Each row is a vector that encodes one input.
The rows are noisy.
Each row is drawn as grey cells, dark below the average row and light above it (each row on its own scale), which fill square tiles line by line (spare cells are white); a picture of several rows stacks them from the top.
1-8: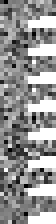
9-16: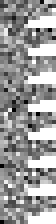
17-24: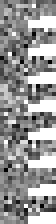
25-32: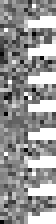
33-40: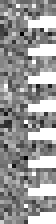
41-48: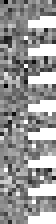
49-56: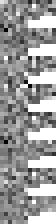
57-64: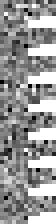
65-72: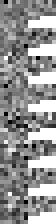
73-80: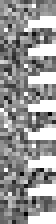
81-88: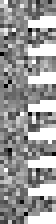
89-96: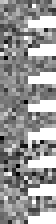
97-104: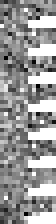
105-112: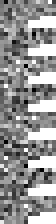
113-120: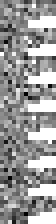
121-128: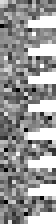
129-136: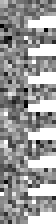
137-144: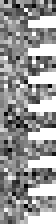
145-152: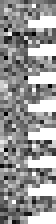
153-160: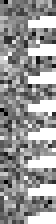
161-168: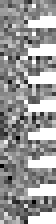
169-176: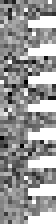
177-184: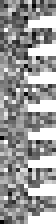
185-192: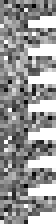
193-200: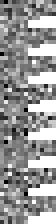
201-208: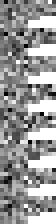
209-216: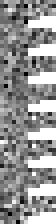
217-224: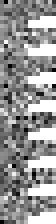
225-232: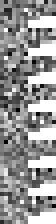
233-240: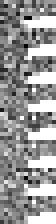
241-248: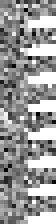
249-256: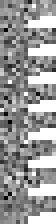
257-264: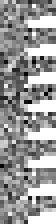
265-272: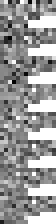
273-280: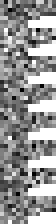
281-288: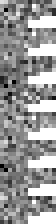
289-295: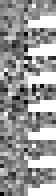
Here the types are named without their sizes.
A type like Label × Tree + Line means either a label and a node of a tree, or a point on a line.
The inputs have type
(Bool × Circle + Unit) × Line.
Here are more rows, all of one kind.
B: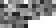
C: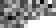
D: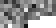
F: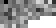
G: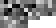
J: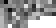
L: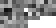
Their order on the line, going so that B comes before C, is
B, D, G, L, J, C, F.
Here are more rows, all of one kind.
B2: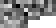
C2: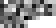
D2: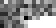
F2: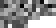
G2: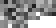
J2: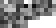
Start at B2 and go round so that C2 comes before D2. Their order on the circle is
B2, G2, F2, C2, D2, J2.
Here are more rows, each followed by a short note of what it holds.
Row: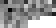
a point on a circle, a point on a line and a true/false value
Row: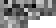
a point on a circle, a point on a line and a true/false value
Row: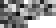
a point on a circle, a point on a line and a true/false value
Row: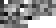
a point on a circle, a point on a line and a true/false value
